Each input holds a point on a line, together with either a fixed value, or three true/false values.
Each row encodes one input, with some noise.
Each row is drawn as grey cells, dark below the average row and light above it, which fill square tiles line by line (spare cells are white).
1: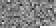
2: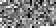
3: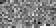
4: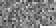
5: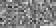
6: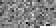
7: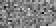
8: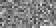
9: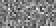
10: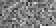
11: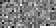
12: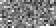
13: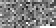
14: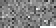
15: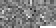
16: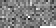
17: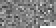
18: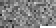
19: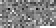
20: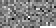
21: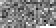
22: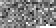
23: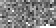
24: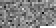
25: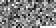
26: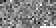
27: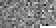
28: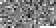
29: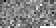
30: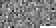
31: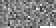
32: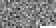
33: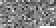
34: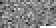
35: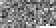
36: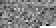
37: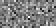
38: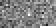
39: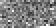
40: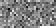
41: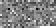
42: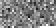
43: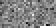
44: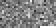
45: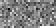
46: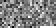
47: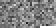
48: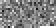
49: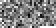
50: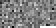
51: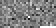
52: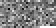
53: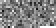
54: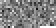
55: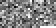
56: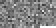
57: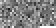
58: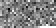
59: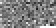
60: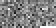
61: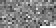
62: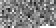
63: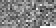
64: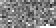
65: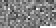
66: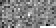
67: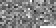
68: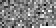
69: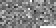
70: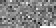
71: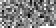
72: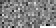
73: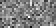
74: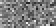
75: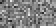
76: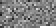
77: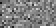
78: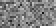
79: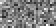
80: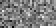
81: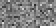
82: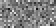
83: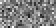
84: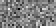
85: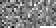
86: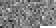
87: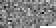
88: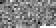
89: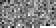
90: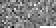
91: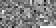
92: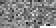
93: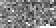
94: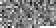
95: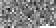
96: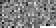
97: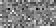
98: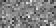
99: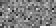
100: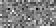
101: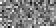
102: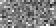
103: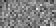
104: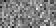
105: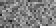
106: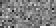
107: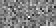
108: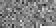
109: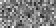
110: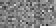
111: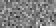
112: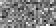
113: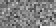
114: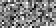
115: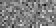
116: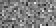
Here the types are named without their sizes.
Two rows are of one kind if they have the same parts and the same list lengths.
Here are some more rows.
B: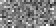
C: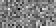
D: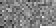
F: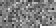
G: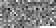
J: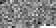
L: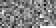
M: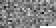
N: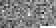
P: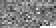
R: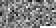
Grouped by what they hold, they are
B, G
C, D, F, J, L, M, N, P, R

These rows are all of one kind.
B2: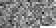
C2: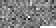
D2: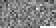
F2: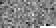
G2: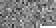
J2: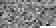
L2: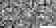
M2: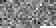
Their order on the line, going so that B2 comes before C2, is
M2, J2, F2, B2, D2, C2, L2, G2.
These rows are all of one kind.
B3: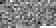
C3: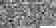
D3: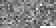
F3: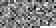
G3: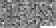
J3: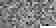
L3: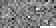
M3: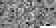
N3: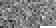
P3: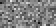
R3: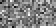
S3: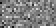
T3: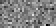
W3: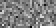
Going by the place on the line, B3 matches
C3, G3, P3 and R3.
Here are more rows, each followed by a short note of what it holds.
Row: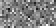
a point on a line
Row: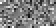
a point on a line
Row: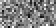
a point on a line
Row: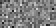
a point on a line and three true/false values
